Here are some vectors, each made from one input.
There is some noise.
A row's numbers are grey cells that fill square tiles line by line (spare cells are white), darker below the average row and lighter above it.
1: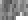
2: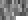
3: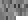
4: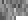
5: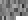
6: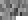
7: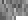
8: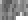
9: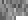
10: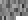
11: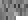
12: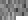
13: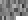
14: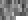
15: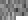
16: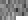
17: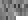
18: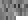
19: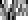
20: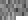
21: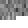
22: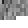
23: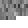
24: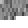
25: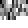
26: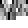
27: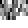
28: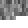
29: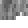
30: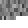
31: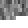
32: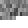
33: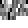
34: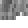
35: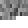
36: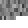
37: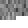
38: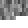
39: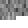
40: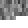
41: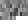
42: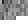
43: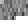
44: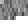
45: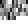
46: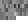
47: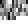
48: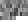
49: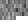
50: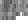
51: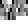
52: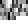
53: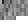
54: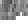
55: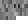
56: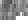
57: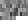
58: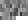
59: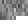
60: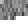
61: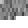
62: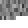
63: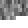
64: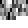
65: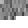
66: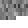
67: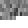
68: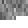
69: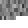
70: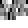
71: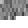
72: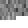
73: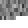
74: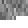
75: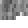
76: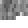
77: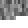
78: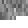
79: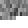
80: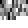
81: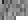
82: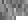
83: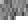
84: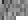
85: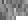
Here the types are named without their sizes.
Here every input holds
a point on a line and a true/false value.
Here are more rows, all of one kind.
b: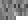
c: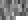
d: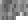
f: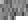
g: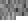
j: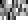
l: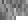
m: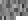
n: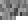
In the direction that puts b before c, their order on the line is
b, l, j, d, f, n, m, g, c.
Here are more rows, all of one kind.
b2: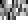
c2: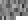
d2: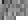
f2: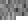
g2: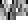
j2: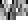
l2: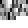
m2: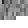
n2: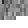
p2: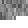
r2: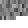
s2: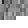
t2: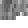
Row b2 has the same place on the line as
d2, m2, n2 and s2.
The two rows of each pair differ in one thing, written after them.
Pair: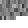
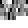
the true/false value
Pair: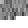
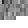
the place on the line
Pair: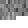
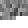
the place on the line
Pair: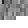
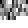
the true/false value
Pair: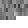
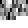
the true/false value
